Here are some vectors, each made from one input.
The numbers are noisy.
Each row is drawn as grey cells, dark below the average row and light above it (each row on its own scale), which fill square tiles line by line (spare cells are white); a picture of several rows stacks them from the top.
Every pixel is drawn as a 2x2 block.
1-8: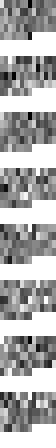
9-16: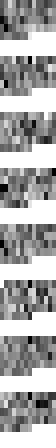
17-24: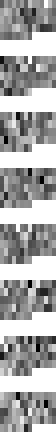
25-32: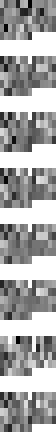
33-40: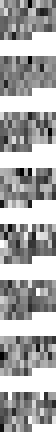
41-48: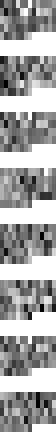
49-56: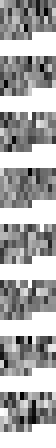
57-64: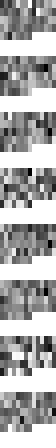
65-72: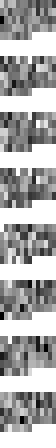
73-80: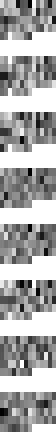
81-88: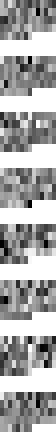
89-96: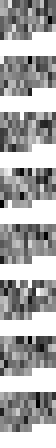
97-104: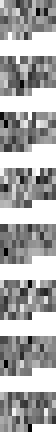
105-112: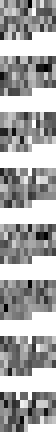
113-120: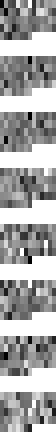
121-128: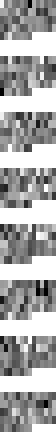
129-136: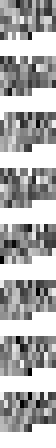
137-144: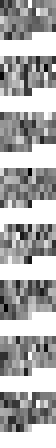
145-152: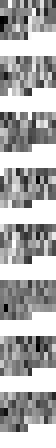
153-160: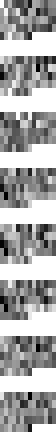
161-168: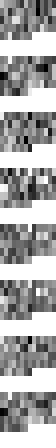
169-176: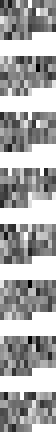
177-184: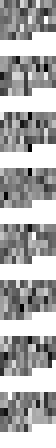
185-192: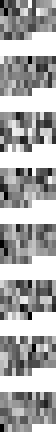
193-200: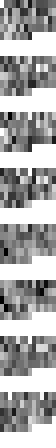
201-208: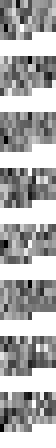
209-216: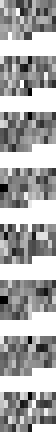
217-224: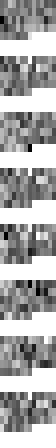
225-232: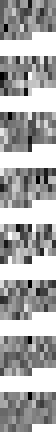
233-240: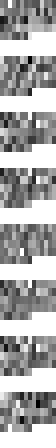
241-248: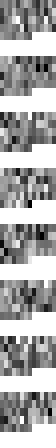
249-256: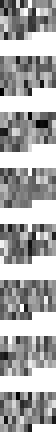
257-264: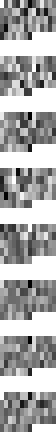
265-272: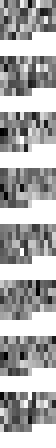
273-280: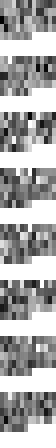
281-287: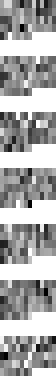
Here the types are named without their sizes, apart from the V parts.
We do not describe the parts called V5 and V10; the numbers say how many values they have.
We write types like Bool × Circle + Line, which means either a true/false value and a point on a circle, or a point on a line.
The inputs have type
(Bool × Bool × Bool + V10) × V5 + Label × Label + Unit.
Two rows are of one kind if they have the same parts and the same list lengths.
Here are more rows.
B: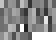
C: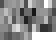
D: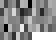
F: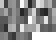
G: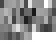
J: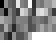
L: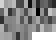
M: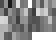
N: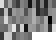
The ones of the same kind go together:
B, D, F, N
C, G
J, M
L

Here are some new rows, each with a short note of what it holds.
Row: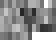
a fixed value
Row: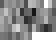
a fixed value
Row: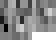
three true/false values and a value of V5
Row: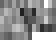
a fixed value
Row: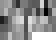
three true/false values and a value of V5
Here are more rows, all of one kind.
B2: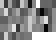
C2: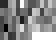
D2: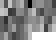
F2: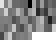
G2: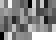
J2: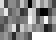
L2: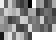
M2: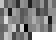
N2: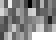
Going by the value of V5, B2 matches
D2 and J2.
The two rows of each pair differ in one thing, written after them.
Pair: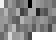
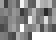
the value of V5
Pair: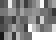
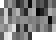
the value of V5
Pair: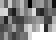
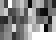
the value of V10
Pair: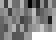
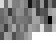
the value of V10
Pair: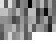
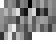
the value of V10
